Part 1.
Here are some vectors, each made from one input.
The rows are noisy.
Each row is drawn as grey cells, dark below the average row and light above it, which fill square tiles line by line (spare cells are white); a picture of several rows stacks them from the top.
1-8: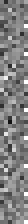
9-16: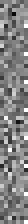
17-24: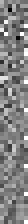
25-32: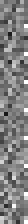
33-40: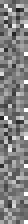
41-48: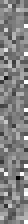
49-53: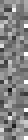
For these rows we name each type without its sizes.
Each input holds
a list of points on a line.
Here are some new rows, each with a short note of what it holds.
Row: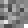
a list of two items
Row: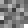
a list of one item
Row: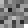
a list of one item
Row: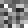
the empty list
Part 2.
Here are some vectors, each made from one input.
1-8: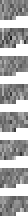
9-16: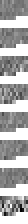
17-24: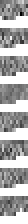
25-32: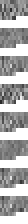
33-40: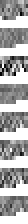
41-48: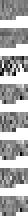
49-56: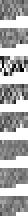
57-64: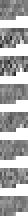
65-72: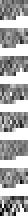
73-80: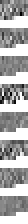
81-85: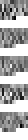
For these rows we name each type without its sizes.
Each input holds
either a point on a line, or four true/false values.
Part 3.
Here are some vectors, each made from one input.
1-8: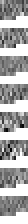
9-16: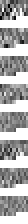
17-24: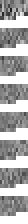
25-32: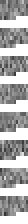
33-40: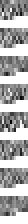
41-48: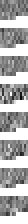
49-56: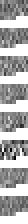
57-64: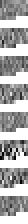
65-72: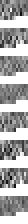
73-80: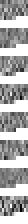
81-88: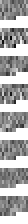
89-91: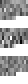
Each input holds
either a point on a 7-point line, or a point on an 8-point line.
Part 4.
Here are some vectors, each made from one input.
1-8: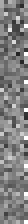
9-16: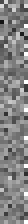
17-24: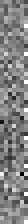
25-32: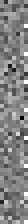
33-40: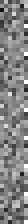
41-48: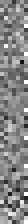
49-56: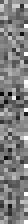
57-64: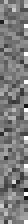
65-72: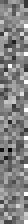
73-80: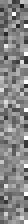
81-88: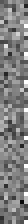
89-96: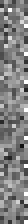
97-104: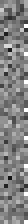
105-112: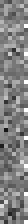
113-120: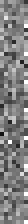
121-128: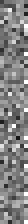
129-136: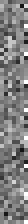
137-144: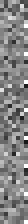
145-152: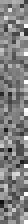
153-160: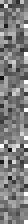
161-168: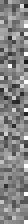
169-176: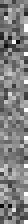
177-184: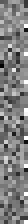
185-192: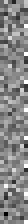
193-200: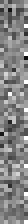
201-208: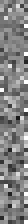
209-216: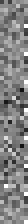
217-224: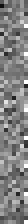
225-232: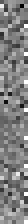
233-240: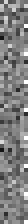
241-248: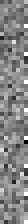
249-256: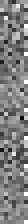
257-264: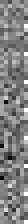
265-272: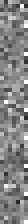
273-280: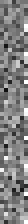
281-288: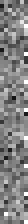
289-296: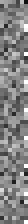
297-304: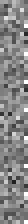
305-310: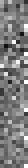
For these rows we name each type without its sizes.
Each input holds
a point on a line, together with either a point on a circle, or a fixed value.
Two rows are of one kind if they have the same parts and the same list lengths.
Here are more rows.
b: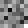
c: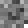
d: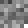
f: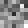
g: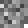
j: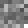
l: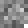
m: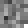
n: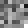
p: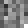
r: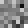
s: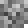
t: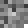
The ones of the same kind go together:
b, d, f, g, j, m, n, t
c, l, p, r, s

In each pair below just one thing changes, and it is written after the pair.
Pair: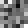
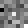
the place on the circle
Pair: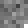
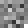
the place on the circle
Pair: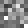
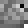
the place on the line
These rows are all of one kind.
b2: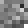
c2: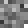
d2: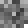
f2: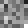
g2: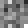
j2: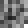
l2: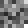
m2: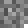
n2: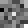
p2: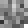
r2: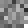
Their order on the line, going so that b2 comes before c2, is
g2, f2, m2, r2, b2, n2, c2, p2, j2, l2, d2.
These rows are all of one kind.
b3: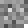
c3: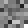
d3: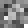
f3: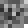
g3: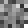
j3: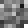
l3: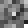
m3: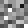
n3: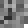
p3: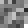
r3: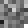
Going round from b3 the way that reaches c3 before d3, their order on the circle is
b3, m3, j3, l3, c3, f3, n3, r3, g3, p3, d3.
